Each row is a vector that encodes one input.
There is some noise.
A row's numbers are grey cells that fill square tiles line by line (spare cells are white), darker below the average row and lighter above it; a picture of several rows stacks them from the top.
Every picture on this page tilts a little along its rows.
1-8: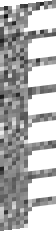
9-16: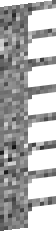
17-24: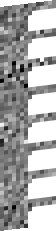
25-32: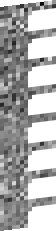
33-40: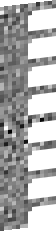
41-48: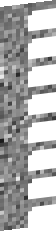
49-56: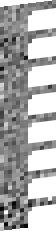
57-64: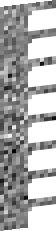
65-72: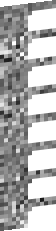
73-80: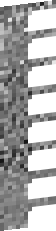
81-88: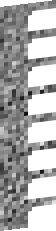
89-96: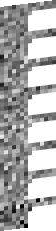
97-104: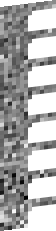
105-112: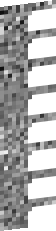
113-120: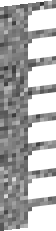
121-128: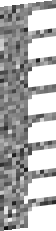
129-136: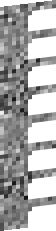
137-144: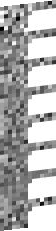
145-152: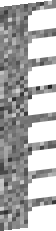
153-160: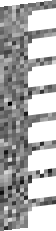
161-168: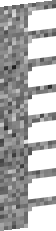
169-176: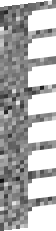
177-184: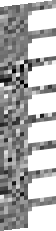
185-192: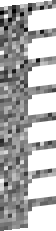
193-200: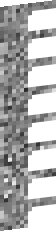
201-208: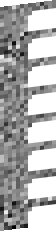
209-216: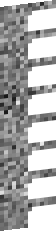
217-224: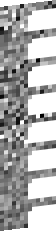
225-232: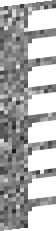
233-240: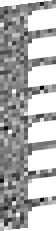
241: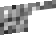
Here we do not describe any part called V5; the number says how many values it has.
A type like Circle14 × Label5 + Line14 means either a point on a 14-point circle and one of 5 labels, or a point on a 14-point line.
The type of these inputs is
List2(Line7 + Line8) × V5.
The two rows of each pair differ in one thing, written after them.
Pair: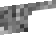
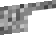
the value of V5
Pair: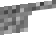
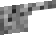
the place on the 8-point line in item 1 of the list
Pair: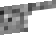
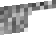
the value of V5
